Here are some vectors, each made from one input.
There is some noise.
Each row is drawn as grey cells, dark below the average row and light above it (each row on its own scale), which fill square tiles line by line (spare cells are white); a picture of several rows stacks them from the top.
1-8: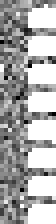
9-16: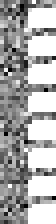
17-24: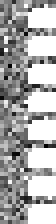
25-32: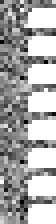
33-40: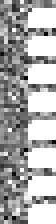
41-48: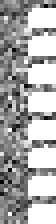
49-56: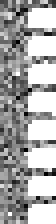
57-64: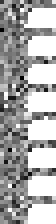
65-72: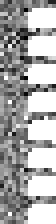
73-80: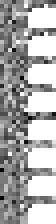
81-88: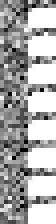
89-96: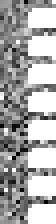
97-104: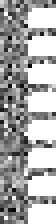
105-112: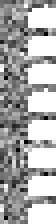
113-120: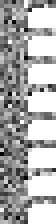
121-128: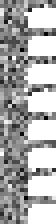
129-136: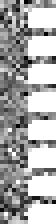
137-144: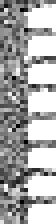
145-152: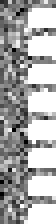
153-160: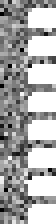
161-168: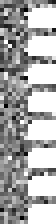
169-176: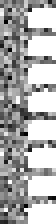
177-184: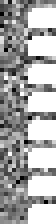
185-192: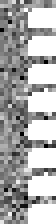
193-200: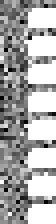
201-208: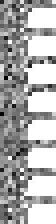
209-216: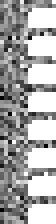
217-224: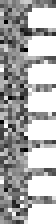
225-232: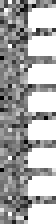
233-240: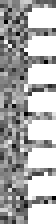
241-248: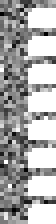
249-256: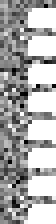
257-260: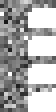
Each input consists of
either a point on a 7-point line, or three true/false values, or a list of up to two points on a 9-point line.
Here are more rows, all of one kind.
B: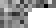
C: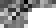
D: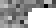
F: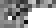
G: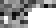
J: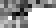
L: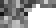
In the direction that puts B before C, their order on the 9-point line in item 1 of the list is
L, G, B, D, J, F, C.
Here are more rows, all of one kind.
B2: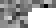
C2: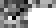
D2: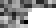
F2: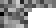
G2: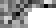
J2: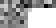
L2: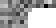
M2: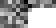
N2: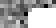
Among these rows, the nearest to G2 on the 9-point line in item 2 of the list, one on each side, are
B2 and C2.
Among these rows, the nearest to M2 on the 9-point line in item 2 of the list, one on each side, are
D2 and J2.
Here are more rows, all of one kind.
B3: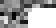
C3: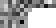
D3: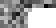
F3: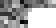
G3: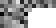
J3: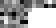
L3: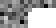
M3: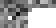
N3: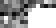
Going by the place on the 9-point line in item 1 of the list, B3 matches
J3, L3 and N3.
